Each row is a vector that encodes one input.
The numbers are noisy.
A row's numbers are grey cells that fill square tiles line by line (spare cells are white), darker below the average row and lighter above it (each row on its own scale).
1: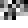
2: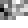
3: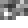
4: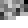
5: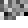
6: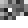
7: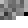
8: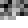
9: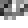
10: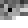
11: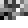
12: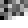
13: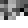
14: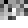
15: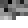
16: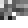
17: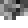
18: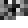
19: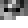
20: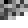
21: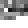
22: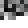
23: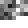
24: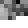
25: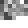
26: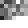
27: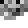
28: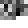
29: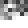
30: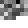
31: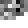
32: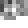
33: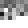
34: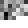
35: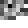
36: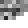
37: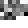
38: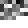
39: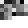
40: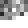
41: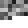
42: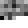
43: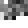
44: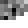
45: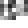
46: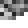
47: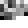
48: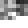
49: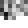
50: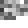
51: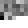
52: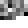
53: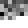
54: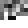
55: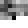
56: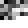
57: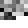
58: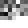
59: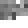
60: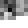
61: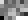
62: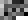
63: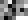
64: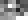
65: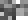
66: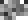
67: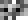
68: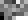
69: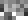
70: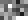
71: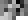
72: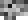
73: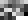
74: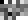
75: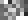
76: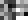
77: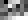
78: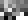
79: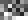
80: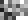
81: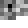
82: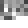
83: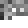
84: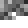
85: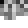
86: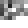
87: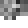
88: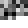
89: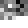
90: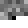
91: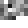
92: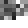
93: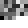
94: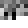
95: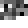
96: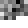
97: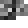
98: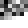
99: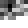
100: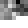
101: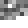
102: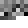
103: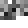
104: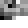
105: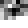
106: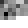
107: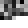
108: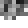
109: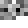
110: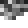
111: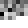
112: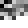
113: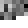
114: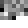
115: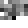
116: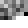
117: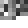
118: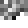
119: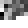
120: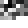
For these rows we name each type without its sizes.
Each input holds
a label, a point on a line and a true/false value.
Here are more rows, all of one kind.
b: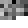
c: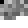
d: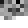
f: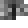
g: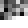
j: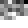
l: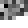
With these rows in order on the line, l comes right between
c and g.
